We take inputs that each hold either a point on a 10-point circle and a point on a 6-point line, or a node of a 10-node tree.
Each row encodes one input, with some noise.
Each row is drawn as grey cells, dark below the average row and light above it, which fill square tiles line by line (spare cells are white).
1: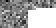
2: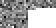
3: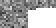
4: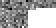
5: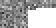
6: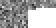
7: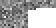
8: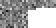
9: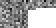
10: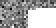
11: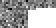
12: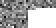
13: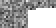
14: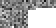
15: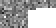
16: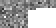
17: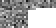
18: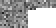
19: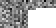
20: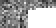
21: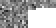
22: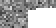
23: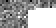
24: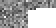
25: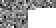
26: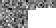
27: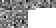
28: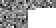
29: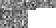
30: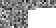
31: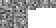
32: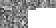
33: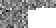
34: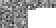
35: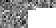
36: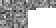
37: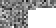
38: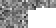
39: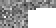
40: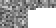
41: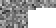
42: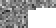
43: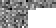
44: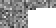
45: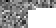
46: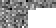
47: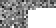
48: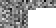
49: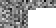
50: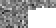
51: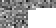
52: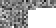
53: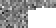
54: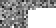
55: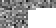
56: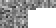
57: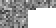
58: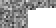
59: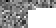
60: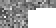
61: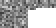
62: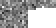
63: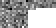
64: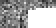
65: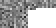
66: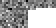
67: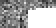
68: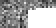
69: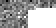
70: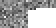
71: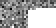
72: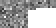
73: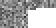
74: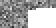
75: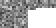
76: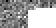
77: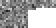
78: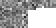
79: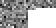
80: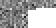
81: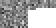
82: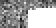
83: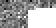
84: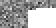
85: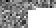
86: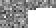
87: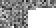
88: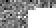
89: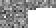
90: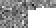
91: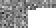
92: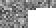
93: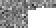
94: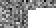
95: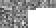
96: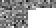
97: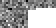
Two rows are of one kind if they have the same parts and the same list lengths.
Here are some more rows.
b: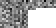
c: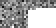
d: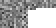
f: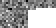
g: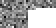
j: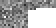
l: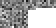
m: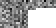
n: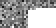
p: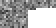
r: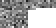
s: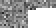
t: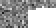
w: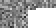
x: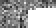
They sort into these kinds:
b, c, f, g, l, m, n, r, x
d, j, p, s, t, w

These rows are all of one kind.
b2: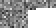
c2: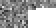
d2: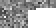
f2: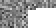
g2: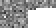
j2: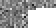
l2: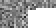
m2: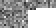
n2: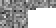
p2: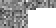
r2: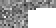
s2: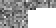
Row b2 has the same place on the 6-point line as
m2, n2 and s2.
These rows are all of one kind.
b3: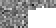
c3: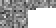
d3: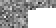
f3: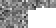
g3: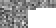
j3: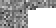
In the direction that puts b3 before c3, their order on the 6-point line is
f3, b3, g3, j3, c3, d3.
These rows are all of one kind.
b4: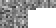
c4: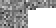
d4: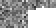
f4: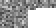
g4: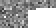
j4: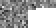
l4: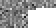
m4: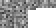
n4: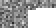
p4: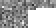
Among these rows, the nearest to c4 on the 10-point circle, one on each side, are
l4 and n4.
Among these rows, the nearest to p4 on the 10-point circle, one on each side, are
d4 and j4.
